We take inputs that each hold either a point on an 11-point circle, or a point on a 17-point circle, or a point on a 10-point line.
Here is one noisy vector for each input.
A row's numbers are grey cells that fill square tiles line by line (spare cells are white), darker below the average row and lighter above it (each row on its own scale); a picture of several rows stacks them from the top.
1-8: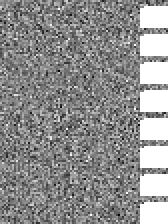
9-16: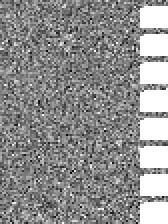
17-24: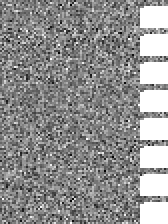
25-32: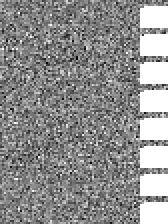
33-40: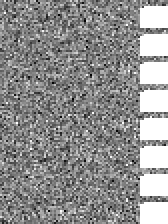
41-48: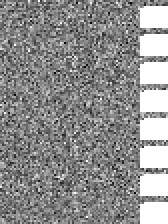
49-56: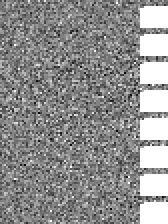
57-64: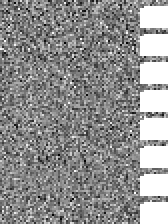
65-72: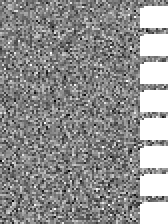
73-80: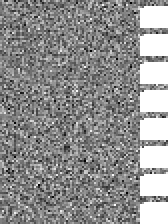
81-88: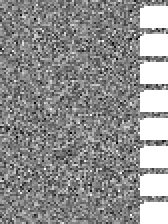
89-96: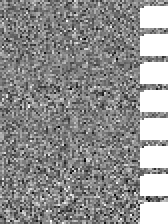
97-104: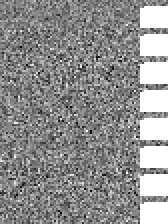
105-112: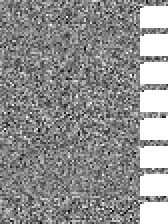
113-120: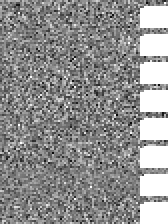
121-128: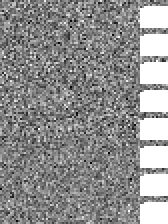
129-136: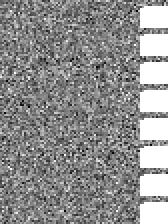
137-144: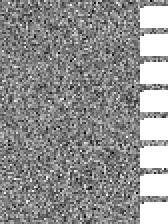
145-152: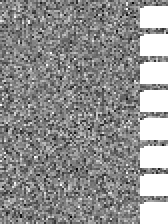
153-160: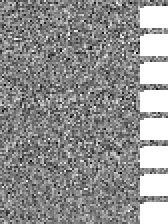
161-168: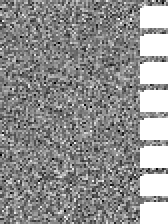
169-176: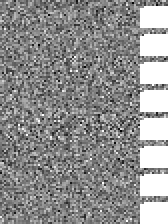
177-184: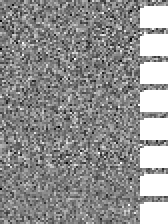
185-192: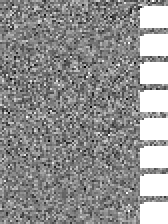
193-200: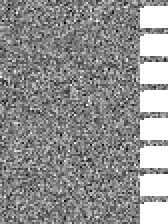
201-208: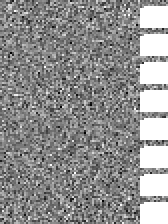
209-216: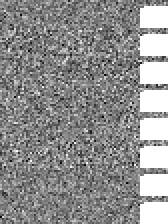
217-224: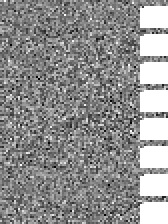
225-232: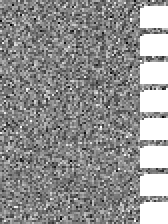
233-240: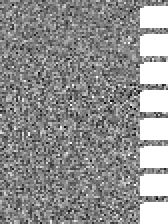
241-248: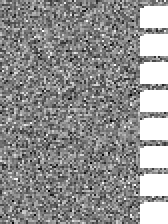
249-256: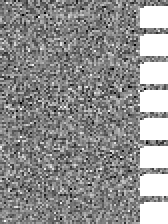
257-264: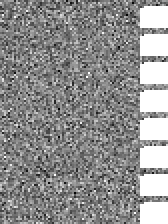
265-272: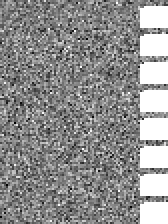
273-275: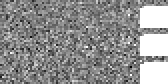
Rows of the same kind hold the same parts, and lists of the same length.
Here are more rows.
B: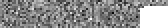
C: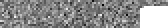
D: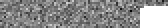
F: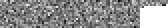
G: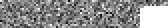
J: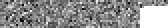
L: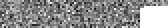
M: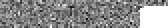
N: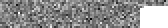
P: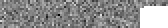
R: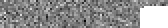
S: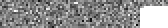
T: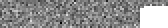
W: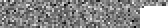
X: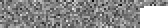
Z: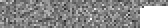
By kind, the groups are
B, F, P, R, W, X, Z
C, J, L, S, T
D, G, M, N

